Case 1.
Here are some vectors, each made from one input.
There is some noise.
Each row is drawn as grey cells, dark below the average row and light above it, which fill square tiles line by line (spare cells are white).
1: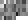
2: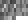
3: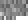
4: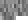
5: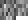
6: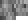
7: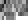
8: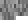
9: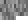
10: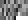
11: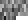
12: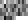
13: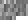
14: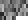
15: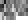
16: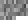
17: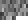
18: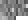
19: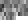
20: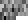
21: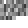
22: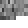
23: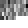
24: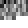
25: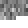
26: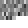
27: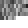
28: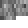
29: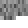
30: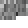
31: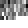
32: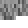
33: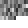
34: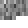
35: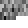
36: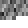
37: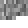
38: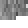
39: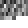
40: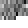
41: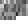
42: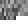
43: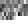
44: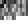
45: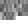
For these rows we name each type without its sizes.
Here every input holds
either a point on a circle, or a point on a line.
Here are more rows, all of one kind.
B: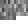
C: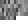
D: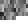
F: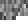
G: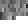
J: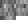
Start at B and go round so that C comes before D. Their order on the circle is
B, C, J, D, G, F.
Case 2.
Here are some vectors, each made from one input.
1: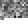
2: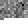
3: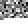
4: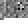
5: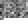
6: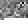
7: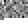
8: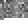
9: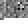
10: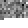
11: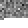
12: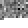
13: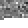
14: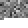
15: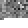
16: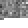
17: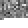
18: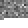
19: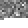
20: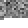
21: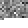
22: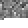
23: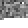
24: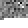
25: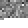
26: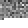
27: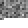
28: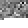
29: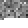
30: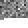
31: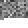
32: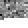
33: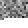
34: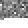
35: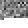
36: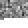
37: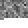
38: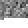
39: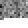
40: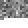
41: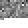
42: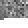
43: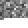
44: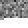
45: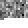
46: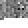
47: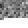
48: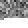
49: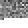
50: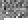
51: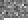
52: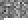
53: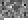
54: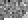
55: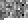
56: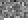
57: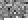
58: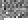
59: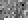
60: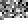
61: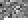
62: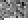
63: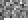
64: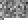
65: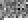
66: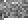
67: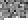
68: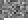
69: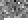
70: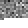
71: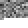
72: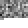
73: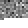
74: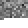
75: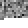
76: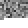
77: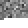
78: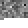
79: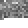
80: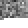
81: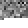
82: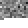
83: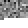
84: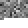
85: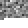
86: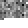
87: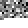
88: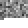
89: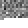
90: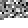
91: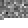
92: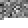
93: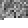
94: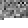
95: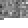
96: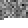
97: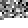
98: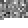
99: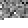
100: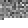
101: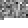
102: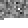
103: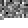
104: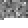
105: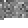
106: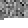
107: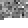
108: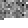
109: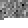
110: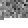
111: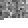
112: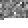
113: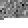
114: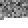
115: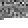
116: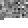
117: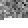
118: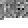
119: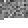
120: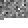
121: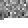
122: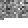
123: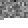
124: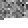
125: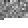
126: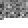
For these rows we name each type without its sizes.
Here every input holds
either a point on a circle and a node of a tree, or a fixed value.
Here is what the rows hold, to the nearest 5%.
About 95% of them hold a point on a circle and a node of a tree. The rest hold a fixed value.
